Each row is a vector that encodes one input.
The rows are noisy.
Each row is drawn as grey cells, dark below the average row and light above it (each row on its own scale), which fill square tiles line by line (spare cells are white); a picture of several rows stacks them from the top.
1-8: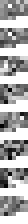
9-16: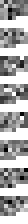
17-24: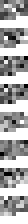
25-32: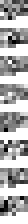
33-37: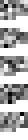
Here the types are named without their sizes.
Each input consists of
either a fixed value, or three true/false values.
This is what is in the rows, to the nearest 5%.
About 20% of them hold a fixed value. The rest hold three true/false values.
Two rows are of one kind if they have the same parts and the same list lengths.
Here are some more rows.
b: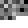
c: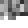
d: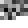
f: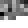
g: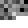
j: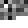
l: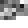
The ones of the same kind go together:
b, d, g, j
c, f, l

